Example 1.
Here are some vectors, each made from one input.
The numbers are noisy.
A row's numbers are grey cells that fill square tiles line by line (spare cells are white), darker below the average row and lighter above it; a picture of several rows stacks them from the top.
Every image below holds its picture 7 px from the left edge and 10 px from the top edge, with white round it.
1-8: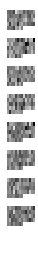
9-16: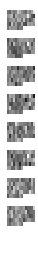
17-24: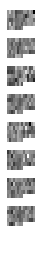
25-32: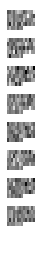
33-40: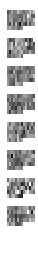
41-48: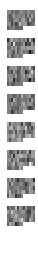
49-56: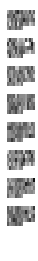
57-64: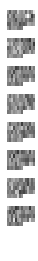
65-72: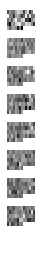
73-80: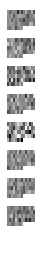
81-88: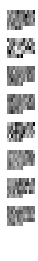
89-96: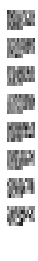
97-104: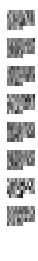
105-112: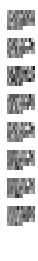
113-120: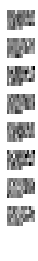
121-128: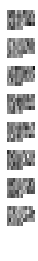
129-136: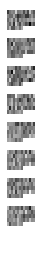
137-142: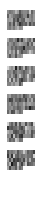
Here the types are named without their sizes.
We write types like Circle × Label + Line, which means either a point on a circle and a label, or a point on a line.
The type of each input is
List(Circle).
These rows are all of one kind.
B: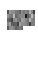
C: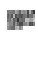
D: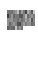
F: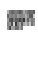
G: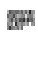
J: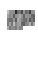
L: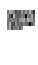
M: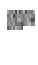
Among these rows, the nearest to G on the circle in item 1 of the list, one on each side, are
F and J.
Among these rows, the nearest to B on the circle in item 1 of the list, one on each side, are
F and L.
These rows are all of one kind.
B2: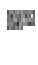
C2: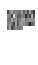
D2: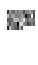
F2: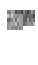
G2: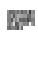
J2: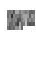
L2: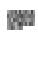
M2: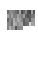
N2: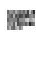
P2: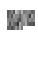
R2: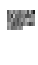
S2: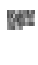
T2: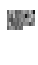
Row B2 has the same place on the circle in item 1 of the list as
C2, J2, P2 and R2.
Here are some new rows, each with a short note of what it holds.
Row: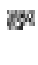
the empty list
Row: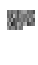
a list of two items
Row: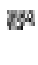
the empty list
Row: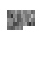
a list of two items
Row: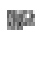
a list of one item
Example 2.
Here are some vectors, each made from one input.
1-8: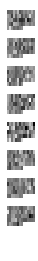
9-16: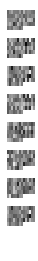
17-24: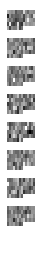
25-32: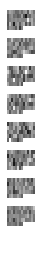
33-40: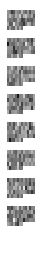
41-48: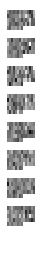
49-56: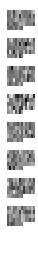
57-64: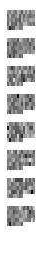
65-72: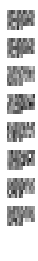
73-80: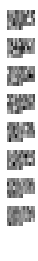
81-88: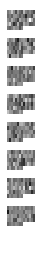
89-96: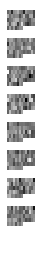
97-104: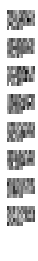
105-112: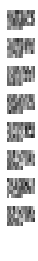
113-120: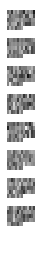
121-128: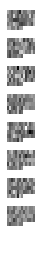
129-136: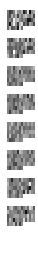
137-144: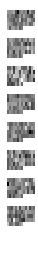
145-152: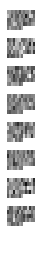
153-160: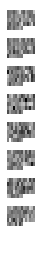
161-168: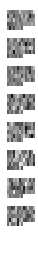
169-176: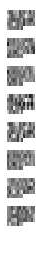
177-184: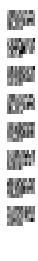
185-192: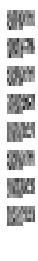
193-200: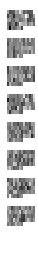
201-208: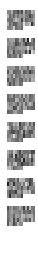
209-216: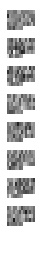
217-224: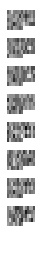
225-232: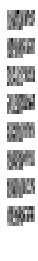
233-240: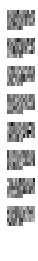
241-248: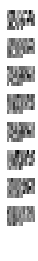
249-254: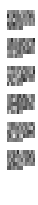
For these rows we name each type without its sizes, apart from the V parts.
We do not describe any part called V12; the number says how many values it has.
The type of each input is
Label + Line × V12.
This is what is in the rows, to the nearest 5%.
About 40% of them hold a label. The rest hold a point on a line and a value of V12.
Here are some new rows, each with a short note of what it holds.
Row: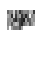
a label
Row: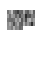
a point on a line and a value of V12
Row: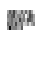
a point on a line and a value of V12
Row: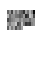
a label
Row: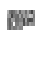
a label
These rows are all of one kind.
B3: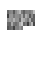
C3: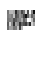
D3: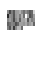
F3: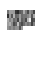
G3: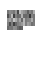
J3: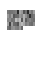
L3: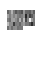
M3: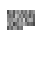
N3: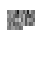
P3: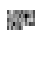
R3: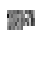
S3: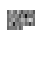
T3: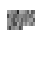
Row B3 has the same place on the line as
C3 and D3.
